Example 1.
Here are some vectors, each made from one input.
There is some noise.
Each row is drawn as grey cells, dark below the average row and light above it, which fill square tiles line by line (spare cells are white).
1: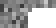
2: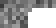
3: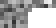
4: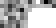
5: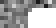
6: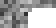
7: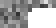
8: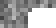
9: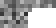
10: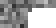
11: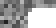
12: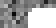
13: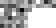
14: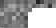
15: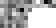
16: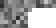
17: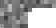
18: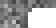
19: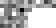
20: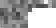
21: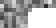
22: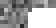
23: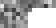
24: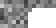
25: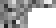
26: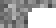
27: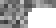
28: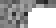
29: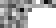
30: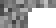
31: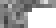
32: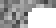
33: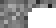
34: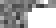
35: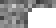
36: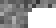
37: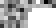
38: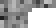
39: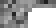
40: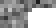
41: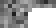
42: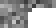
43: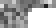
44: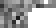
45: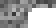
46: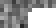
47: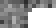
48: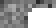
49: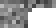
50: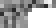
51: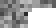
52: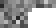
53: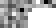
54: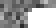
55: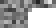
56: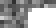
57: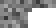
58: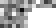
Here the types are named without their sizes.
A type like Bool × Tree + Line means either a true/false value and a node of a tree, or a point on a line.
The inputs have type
(Bool × Bool × Bool × Bool + Unit) × Line.
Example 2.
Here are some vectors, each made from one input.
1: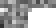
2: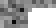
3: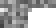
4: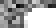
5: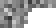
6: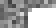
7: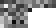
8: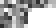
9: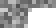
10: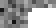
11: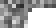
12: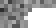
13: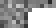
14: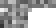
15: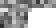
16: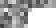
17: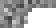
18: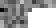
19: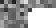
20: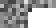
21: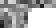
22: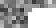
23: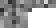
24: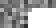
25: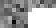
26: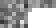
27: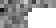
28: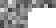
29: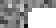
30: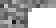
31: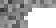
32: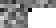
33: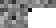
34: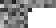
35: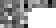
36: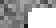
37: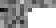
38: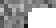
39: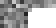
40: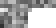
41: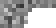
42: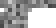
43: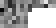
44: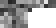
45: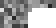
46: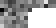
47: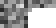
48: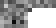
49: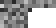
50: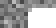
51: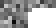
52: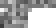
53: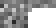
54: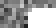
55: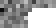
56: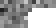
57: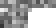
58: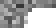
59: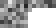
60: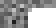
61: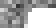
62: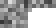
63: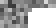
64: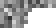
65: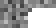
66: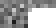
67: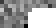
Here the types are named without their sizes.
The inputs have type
Line × (Tree + Unit).
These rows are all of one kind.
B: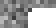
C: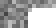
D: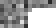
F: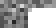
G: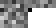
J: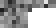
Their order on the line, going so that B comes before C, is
G, J, B, C, F, D.
